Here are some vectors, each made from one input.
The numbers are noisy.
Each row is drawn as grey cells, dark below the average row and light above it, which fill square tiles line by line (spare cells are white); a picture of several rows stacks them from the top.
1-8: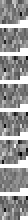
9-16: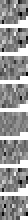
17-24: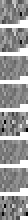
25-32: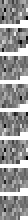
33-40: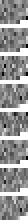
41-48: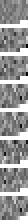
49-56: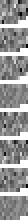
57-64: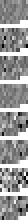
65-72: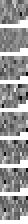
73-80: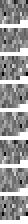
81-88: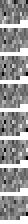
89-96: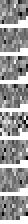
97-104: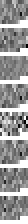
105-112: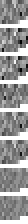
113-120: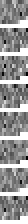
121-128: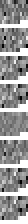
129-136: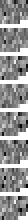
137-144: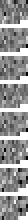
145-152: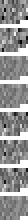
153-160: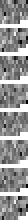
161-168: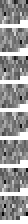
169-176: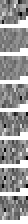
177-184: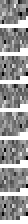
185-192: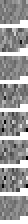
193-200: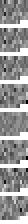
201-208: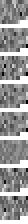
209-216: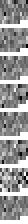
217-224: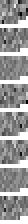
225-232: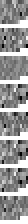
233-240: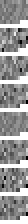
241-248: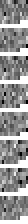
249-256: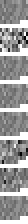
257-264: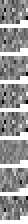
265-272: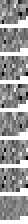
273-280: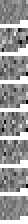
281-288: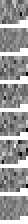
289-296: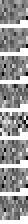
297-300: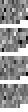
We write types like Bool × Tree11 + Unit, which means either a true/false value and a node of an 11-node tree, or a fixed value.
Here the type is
Tree7 + Unit.
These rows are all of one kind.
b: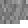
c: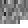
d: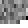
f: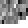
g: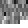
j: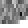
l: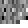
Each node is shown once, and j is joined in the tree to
b and f.
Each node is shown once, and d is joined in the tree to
b and l.
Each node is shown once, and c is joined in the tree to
b and g.
